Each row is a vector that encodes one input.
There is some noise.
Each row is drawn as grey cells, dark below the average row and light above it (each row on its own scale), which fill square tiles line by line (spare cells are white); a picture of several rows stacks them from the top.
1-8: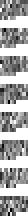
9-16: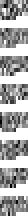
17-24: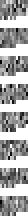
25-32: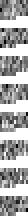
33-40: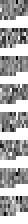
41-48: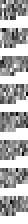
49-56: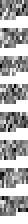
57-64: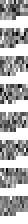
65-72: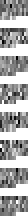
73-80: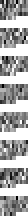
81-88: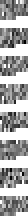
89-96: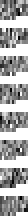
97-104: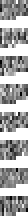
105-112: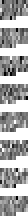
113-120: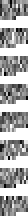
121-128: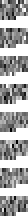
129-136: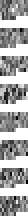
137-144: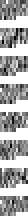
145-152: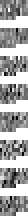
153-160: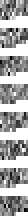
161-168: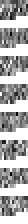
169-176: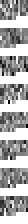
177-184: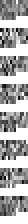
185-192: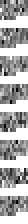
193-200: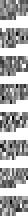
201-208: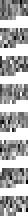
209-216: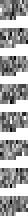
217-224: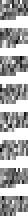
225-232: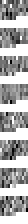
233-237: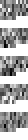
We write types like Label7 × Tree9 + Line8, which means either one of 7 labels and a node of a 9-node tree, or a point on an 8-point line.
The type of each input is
(Bool × Bool × Bool + Line7) × Line7 × Line7.
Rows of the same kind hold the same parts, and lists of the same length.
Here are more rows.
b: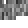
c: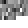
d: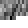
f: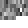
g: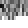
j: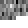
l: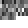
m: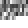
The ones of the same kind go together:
b, d, j, l
c, f, g, m

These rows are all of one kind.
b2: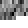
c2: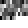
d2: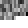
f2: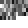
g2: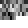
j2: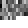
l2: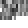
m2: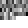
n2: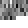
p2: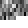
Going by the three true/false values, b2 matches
f2, j2 and p2.
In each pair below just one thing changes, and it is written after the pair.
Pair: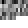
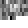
one of the three true/false values
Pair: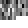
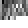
the place on one of the two 7-point lines
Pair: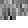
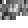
the place on one of the two 7-point lines
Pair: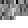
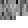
the place on one of the two 7-point lines
